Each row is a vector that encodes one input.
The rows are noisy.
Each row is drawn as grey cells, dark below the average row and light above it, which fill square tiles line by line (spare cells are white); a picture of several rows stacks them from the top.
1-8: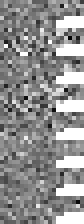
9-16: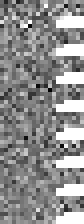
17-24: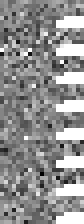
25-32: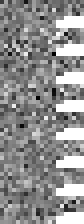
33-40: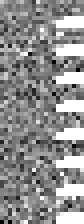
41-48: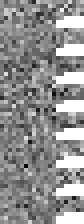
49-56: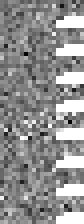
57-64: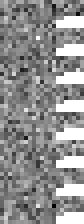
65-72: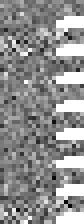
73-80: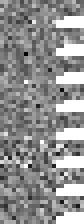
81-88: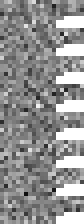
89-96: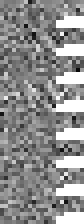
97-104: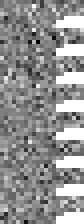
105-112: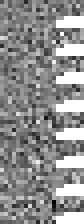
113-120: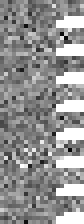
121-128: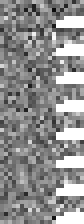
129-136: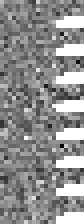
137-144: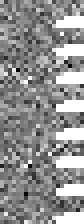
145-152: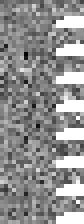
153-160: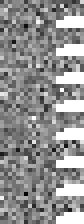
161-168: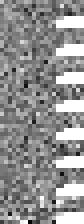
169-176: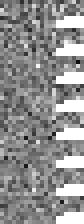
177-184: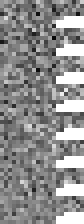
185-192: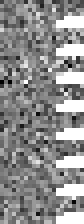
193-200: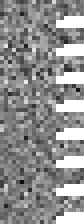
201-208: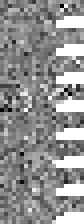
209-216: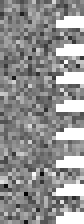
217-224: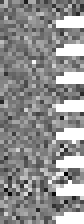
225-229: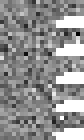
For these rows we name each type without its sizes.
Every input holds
either a point on a circle and four true/false values, or a label.
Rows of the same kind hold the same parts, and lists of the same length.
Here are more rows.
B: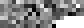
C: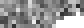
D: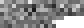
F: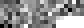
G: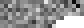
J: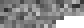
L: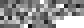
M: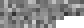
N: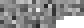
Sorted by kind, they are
B, C, D, G, J, M, N
F, L

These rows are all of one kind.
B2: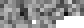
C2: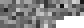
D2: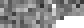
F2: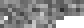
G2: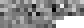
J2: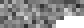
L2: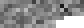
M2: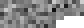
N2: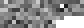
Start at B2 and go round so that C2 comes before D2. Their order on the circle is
B2, M2, G2, C2, J2, L2, D2, N2, F2.
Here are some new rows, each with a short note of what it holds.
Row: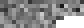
a point on a circle and four true/false values
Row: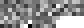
a label
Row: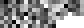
a label
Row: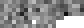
a point on a circle and four true/false values
